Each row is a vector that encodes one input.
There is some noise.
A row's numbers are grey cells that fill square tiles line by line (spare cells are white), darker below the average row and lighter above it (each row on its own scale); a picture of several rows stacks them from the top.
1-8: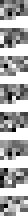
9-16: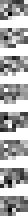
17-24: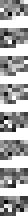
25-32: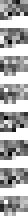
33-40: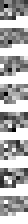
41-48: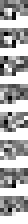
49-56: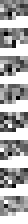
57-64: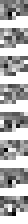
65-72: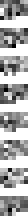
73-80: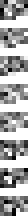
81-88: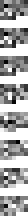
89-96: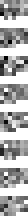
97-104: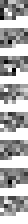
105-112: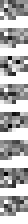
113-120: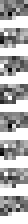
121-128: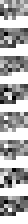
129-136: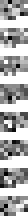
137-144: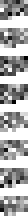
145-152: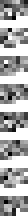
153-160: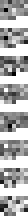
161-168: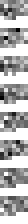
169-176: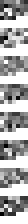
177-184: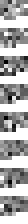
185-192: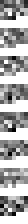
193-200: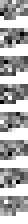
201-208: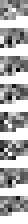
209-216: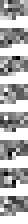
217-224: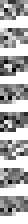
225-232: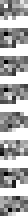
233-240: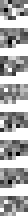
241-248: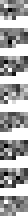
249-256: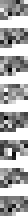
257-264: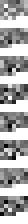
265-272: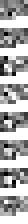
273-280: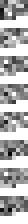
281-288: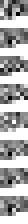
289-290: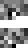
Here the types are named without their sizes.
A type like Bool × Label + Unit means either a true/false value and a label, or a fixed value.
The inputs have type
Bool × (Line + Tree).
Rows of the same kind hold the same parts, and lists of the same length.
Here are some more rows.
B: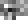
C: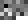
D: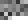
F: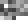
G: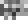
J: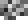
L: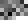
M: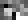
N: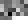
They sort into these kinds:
B, D, F, G, J, L, N
C, M

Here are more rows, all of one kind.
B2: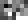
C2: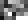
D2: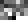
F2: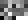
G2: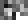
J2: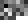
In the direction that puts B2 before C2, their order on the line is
D2, G2, B2, J2, C2, F2.
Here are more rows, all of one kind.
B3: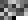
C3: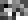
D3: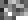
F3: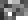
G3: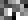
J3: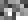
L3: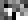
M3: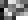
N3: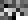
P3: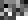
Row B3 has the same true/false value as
N3 and P3.
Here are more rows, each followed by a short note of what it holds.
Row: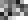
a node of a tree and a true/false value
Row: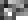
a point on a line and a true/false value
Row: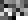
a point on a line and a true/false value
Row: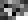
a point on a line and a true/false value
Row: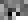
a node of a tree and a true/false value
